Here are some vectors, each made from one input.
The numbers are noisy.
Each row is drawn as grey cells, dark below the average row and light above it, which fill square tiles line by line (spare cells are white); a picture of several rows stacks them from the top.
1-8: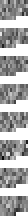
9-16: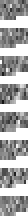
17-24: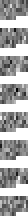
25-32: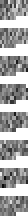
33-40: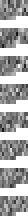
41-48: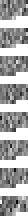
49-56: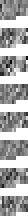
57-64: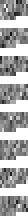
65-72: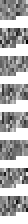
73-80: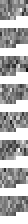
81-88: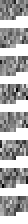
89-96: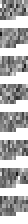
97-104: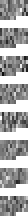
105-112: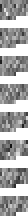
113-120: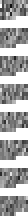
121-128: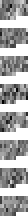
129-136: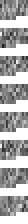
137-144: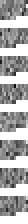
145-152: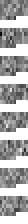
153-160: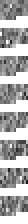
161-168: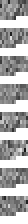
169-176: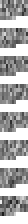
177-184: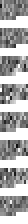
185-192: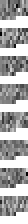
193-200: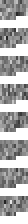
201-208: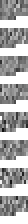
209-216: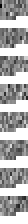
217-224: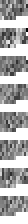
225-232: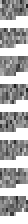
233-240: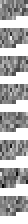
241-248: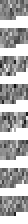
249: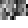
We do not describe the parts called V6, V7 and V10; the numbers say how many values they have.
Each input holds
a value of V10, together with either a point on a 9-point circle, a true/false value, a value of V6 and a value of V7, or a point on a 5-point line.
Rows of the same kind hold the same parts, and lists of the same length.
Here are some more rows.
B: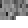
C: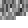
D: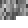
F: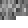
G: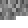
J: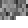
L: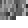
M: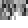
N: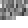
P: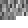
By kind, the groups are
B, C, D, F, G, J, L, P
M, N

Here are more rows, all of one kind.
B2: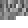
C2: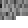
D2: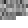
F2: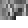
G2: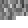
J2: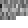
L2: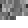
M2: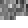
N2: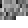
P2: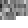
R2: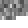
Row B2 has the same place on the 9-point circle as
G2, J2 and R2.
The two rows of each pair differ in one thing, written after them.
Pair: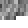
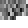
the value of V10
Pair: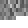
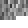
the value of V10
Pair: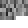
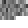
the true/false value
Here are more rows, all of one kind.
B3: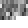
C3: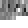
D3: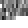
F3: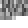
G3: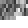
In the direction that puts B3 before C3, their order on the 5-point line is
B3, D3, F3, C3, G3.
